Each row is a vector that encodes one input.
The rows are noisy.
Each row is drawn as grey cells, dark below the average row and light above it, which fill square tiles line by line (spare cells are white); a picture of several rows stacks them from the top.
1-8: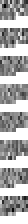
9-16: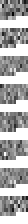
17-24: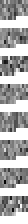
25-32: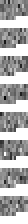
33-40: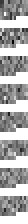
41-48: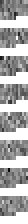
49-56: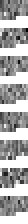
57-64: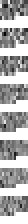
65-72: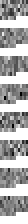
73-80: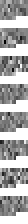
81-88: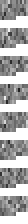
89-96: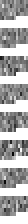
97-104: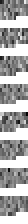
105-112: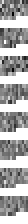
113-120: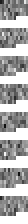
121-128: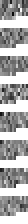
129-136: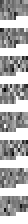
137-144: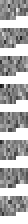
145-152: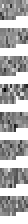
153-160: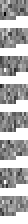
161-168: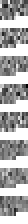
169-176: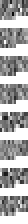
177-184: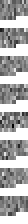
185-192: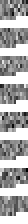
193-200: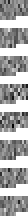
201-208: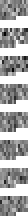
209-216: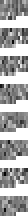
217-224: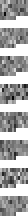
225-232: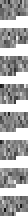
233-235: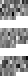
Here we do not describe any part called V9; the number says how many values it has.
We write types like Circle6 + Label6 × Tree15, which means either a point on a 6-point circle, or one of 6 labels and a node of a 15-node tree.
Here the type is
Line11 × List2(Line7) + V9.
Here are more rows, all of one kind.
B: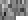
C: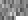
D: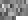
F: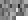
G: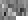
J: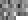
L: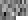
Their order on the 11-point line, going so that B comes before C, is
L, B, G, C, D, F, J.
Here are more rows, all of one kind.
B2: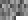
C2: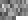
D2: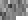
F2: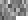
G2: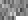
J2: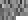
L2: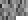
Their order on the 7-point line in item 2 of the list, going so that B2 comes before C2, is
J2, D2, L2, F2, G2, B2, C2.
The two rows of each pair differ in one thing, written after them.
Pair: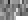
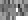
the place on the 11-point line
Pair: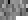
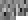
the place on the 11-point line
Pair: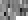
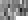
the place on the 7-point line in item 1 of the list
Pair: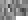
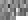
the place on the 11-point line
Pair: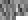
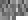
the place on the 11-point line
